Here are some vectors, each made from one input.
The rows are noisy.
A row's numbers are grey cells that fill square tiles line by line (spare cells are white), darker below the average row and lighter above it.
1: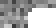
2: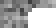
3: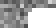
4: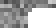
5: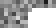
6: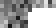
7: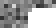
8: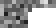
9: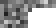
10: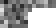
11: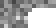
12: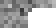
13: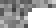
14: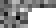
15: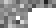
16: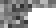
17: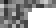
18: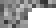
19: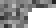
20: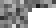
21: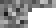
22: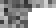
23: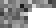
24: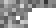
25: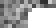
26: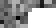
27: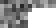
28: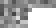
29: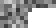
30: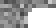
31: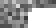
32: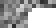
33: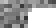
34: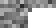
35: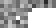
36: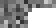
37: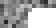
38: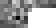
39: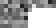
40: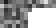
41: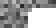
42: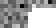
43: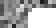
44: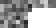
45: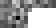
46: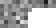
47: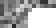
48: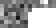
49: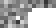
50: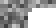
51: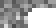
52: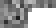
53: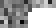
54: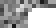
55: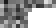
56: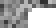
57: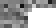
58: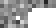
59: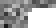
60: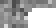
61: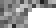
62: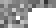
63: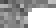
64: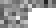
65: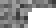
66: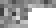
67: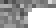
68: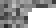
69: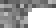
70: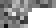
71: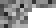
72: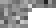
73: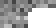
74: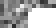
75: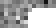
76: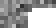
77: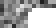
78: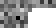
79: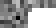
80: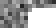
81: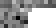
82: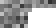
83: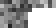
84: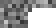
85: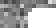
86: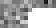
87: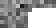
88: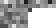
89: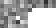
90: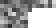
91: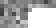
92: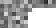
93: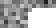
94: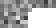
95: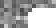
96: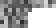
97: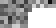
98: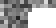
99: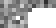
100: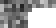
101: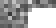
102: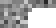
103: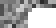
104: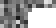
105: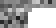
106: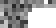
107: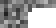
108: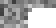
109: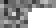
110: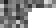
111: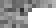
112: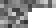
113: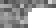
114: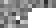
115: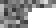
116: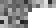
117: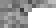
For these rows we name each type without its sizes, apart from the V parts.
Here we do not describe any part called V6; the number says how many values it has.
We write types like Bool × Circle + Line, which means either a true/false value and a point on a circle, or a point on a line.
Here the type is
(Tree + Unit) × (Tree + V6).
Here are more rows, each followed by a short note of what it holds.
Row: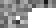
a node of a tree
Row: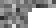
a node of each of two trees
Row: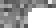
a value of V6
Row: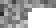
a node of a tree
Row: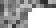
a node of a tree
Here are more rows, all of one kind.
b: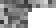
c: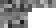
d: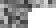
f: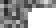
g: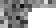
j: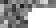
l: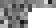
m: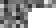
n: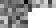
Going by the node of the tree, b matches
d and n.
